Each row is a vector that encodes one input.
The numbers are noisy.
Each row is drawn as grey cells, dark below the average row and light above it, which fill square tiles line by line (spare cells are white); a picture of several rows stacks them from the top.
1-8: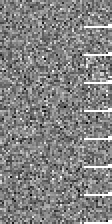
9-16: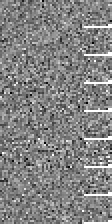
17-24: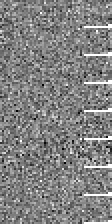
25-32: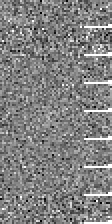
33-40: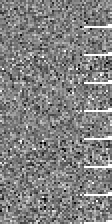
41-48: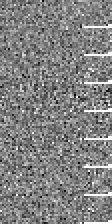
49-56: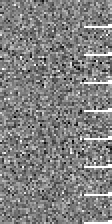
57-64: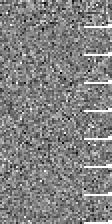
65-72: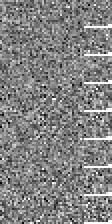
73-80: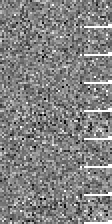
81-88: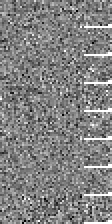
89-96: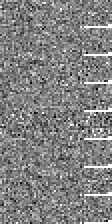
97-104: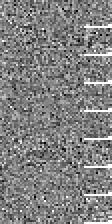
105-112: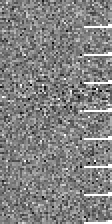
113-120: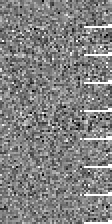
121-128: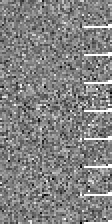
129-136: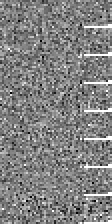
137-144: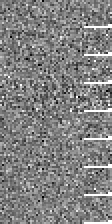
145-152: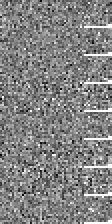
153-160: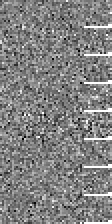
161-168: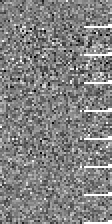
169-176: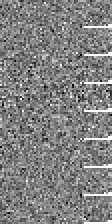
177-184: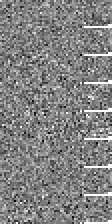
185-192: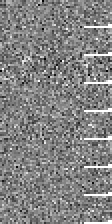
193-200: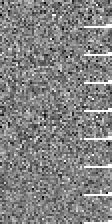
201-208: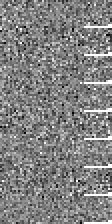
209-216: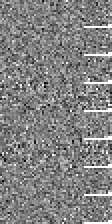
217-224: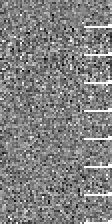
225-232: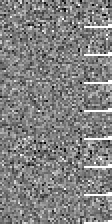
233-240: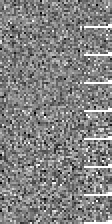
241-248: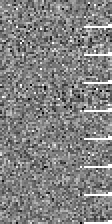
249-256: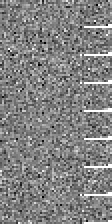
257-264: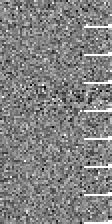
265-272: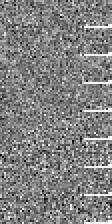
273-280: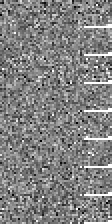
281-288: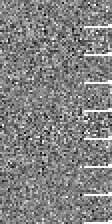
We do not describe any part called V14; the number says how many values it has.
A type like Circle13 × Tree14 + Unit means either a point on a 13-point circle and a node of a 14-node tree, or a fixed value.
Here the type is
Circle6 × Circle9 + Circle13 × (Circle13 + V14).
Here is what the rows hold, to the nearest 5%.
About 20% of them hold a point on a 6-point circle and a point on a 9-point circle. The rest hold a point on a 13-point circle, together with either a point on a 13-point circle, or a value of V14.
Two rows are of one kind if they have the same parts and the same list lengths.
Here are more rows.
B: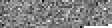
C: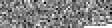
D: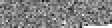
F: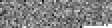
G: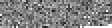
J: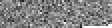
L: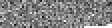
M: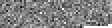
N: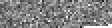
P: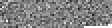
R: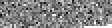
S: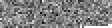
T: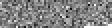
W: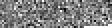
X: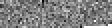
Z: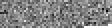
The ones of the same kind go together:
B, D, F, J, M, N, P, X, Z
C, R, W
G, L, S, T

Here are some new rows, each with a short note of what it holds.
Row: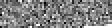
a point on a 6-point circle and a point on a 9-point circle
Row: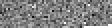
a point on each of two 13-point circles
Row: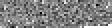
a point on a 13-point circle and a value of V14
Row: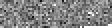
a point on a 13-point circle and a value of V14
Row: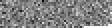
a point on each of two 13-point circles
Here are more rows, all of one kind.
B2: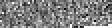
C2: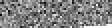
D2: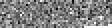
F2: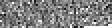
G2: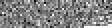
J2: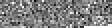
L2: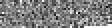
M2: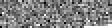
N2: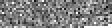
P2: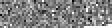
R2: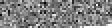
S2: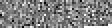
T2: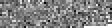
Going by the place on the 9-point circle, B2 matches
F2, J2, L2 and N2.
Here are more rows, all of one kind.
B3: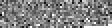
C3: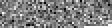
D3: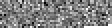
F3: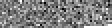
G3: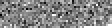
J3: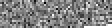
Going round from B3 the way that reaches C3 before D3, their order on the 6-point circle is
B3, C3, G3, J3, F3, D3.
